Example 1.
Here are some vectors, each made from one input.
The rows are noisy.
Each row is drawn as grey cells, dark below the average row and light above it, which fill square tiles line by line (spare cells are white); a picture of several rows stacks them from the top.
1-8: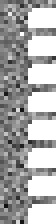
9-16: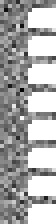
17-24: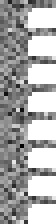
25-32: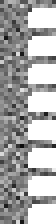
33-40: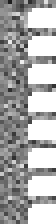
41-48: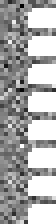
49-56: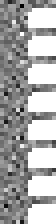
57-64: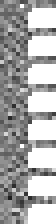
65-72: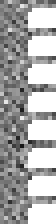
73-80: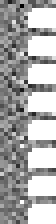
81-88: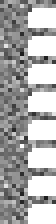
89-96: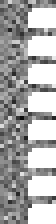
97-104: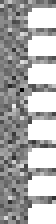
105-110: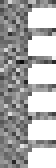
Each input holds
either a node of an 8-node tree, or a node of a 9-node tree.
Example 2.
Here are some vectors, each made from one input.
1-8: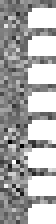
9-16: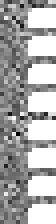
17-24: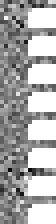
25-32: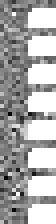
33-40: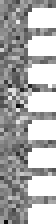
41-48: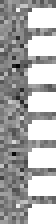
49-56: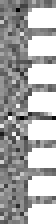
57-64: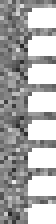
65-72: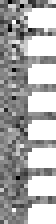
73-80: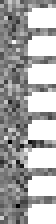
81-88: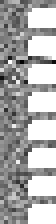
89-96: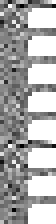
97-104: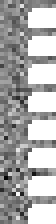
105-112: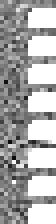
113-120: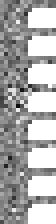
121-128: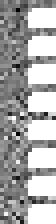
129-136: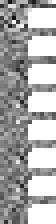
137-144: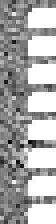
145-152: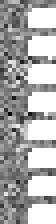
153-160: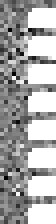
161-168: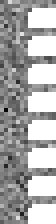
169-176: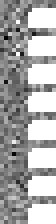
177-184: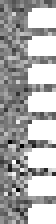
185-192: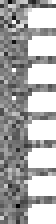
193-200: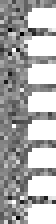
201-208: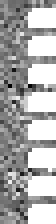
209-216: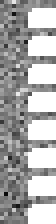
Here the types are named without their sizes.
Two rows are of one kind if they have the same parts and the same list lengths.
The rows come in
2 kinds.
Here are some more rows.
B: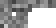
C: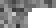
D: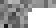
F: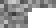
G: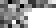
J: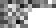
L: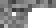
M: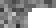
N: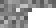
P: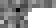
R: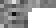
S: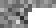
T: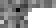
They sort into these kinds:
B, C, D, F, L, M, N, P, R, S, T
G, J

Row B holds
five true/false values.
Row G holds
a node of a tree.
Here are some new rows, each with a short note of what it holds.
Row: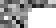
a node of a tree
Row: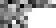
a node of a tree
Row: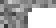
five true/false values
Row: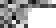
a node of a tree
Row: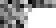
a node of a tree
